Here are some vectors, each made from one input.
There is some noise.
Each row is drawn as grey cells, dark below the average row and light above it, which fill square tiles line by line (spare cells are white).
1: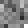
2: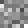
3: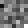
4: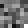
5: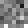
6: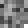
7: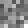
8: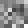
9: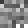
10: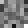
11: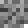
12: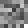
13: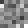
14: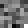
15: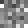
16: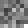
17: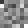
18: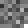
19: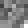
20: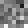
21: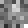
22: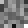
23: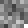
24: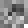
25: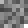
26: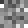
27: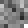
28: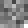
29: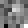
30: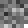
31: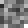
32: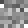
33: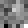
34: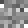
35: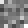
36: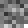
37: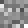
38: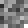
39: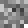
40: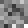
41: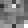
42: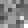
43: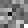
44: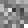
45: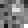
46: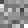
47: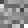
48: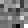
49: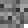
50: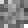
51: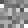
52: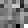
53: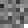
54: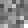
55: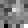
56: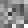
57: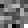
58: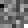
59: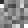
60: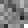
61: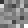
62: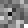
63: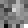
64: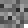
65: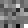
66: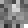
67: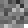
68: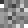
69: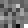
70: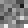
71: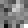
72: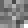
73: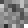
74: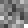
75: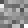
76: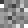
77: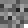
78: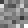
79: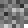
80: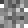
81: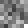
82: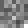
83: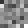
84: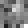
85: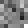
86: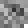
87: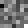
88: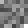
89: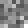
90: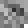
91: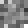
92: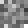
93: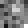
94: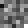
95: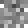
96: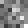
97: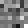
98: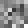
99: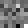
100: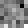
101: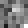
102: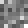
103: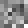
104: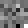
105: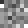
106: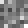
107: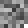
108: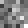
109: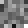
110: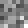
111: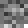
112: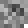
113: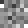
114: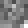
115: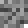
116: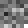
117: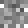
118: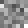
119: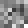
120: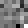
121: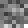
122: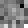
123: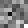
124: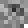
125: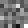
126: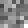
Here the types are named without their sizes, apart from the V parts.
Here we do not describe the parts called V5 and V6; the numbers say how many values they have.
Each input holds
a true/false value and a value of V5, together with either a point on a line, or a value of V6.
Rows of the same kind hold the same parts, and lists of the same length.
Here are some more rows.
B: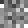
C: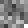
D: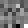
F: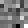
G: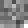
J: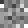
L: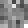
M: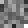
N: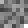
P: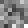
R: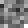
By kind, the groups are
B, C, J, P
D, F, G, L, M, N, R

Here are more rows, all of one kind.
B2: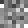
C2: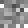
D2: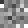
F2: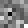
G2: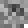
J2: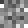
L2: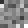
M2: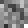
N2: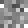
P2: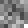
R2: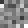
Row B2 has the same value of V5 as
J2, L2, P2 and R2.
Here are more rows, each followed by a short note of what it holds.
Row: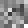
a point on a line, a true/false value and a value of V5
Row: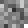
a point on a line, a true/false value and a value of V5
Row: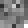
a true/false value, a value of V5 and a value of V6
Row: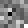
a point on a line, a true/false value and a value of V5
